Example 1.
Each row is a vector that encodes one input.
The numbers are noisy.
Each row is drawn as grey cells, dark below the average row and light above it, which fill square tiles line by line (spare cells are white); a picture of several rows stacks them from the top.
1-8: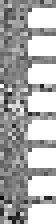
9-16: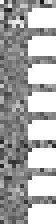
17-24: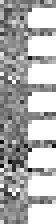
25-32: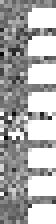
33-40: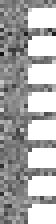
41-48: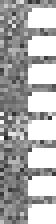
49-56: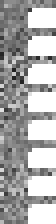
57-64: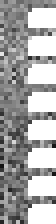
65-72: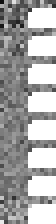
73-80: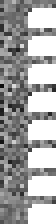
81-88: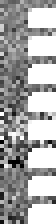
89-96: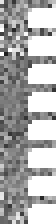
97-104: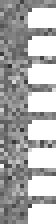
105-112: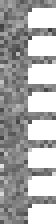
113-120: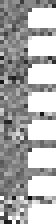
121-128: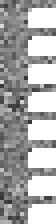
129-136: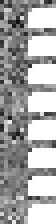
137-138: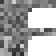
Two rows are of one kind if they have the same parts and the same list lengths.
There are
3 kinds of row.
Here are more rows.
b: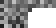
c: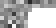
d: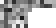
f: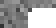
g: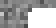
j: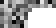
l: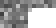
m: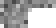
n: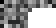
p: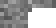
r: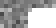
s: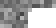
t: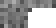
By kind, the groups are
b, d, f, g, n, p, t
c, j
l, m, r, s

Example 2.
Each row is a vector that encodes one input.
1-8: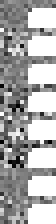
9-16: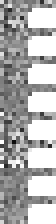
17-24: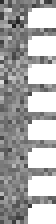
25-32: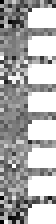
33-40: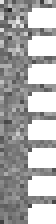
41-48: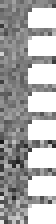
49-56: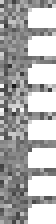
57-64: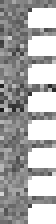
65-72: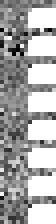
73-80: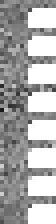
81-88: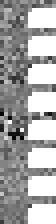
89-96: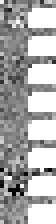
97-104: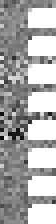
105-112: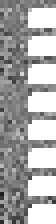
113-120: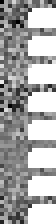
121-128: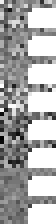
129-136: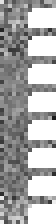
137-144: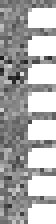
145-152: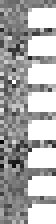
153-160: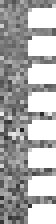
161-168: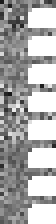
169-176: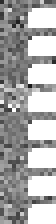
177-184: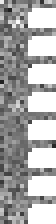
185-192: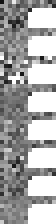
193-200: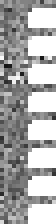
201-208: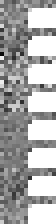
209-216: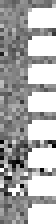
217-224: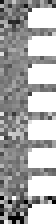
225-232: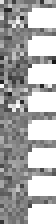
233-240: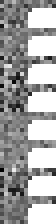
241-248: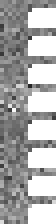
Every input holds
a list of up to two points on a 10-point circle.
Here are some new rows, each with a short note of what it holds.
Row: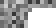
the empty list
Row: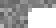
a list of one item
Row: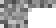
a list of one item
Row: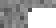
a list of two items
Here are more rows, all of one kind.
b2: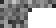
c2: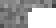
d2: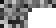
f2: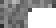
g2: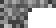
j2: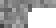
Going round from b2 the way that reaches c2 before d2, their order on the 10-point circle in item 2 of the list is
b2, f2, c2, j2, d2, g2.
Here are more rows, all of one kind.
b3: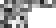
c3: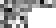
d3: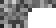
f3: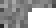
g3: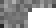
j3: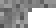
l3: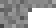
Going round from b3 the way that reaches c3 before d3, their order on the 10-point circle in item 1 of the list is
b3, f3, c3, l3, j3, d3, g3.
